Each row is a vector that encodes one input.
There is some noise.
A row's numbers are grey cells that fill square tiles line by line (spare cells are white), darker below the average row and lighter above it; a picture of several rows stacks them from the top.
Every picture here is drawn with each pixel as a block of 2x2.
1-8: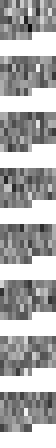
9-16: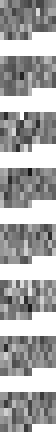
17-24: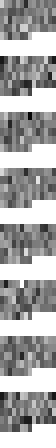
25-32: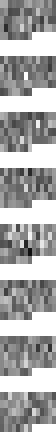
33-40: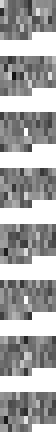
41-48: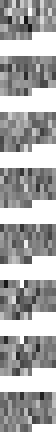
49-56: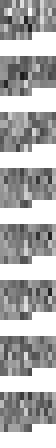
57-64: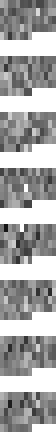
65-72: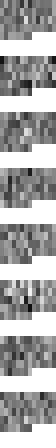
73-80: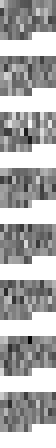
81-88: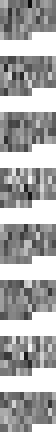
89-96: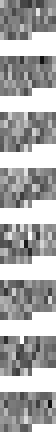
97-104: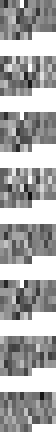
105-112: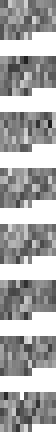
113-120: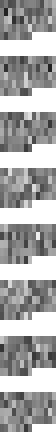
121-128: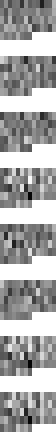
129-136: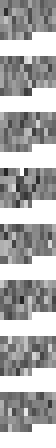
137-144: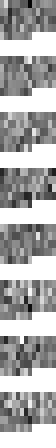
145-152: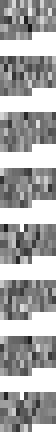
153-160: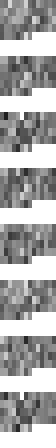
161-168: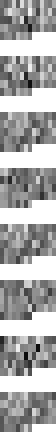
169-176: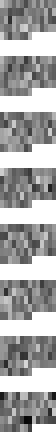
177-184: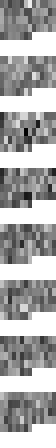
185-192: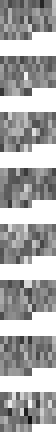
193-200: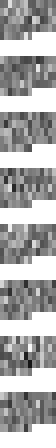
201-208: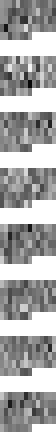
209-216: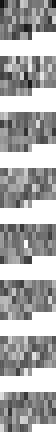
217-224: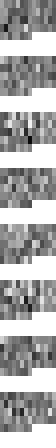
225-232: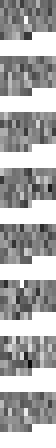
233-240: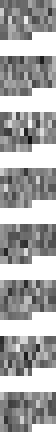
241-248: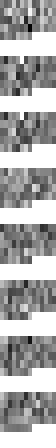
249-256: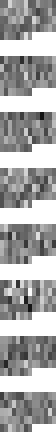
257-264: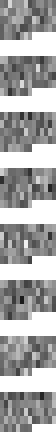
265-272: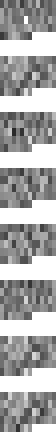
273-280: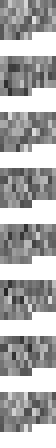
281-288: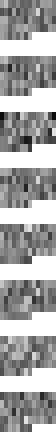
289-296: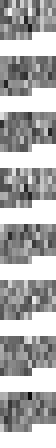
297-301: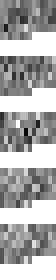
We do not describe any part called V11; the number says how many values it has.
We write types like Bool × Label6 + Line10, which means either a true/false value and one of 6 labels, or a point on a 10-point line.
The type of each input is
Bool × V11 + Label5.
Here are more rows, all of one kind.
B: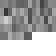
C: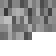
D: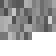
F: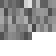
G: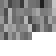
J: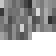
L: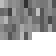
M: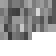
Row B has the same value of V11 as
C and L.
